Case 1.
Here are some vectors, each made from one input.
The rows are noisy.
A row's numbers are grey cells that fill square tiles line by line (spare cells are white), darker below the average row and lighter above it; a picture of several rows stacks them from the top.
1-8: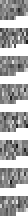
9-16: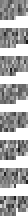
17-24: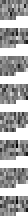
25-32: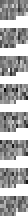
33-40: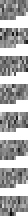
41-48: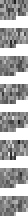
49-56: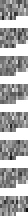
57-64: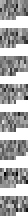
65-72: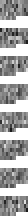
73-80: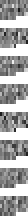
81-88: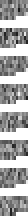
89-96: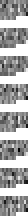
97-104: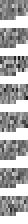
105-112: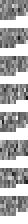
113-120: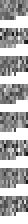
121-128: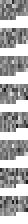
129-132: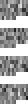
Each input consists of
either a node of an 11-node tree, or a node of a 12-node tree and a true/false value.
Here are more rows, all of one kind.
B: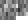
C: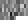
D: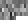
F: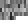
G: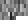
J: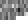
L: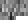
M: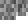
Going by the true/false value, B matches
J and M.
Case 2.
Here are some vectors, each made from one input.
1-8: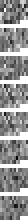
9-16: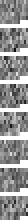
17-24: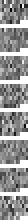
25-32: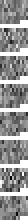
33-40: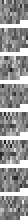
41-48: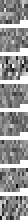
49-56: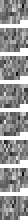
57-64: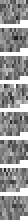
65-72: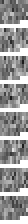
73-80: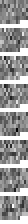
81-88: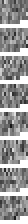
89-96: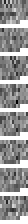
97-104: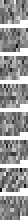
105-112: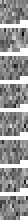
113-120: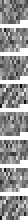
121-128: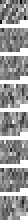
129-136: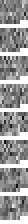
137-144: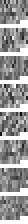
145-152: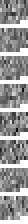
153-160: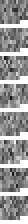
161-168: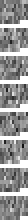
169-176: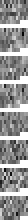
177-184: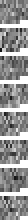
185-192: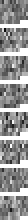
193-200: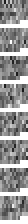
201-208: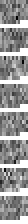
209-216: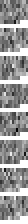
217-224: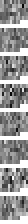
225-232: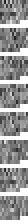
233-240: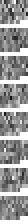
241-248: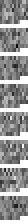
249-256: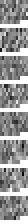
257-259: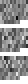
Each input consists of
either three true/false values, or a list of up to two points on a 10-point line.
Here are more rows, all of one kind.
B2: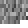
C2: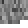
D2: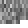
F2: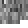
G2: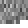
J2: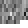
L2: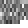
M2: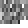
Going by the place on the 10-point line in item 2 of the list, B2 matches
C2 and F2.
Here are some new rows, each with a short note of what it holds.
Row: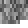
a list of one item
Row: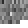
a list of two items
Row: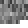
a list of two items
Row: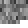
a list of one item
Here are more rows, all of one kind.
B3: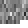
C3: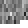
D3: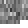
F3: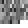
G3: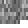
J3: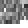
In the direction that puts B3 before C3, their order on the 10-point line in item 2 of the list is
J3, B3, C3, F3, D3, G3.
